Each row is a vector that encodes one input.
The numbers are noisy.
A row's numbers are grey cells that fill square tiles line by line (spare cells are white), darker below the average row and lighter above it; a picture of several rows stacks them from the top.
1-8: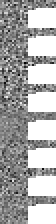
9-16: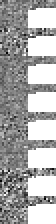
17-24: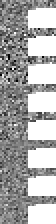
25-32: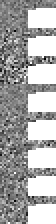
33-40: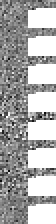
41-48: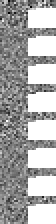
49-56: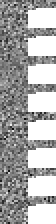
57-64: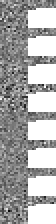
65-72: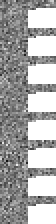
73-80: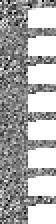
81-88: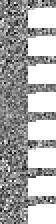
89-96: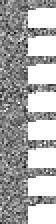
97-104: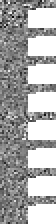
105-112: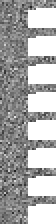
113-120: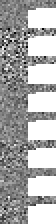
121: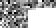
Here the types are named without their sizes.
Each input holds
a point on a circle, a point on each of two lines and a true/false value.
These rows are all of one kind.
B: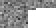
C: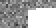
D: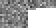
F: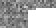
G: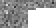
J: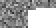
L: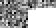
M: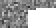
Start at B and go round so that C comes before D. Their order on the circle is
B, C, F, L, D, G, J, M.
